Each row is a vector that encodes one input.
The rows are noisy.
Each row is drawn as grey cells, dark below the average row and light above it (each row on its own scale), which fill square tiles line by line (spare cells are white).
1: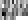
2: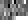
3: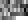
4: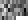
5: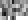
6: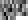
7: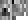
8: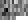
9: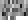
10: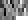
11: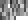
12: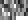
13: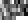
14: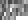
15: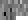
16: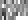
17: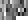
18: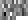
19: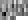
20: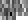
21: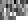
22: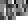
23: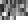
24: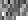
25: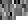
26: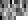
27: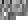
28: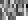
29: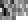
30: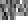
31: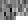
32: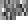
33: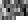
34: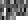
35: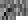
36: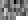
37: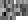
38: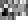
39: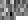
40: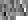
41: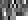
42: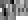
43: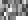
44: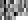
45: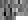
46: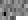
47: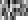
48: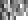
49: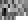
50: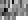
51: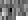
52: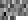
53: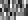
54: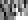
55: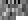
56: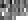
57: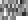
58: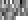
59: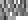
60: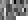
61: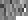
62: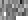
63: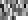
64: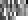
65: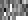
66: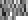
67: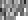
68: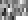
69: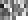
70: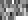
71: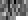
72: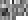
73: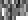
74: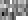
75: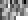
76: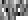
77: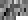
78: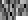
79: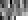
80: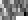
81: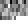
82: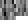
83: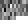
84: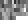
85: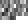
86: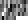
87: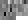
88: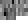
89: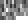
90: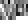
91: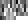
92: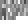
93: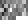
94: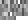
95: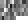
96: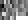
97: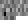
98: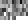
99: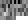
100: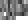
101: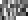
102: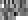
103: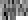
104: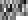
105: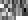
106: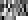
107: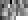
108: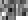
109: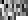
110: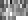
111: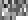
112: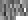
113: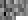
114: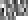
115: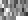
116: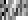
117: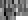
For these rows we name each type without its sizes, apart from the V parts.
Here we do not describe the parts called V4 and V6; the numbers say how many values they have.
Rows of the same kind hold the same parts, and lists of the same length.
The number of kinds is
2.
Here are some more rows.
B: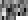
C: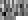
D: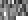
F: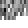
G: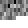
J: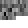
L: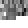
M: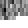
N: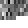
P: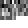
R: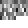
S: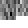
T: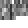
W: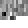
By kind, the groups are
B, D, G, L, N, P, R, T
C, F, J, M, S, W

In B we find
three true/false values, a value of V4 and a value of V6.
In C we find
a point on a line, three true/false values and a value of V4.
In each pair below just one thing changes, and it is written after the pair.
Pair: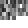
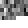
the value of V4
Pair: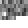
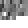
the value of V4
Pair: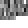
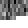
the value of V4
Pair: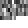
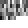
the value of V4
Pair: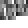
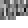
one of the three true/false values
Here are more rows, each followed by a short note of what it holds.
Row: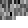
three true/false values, a value of V4 and a value of V6
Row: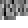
a point on a line, three true/false values and a value of V4
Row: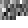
a point on a line, three true/false values and a value of V4
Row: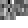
three true/false values, a value of V4 and a value of V6
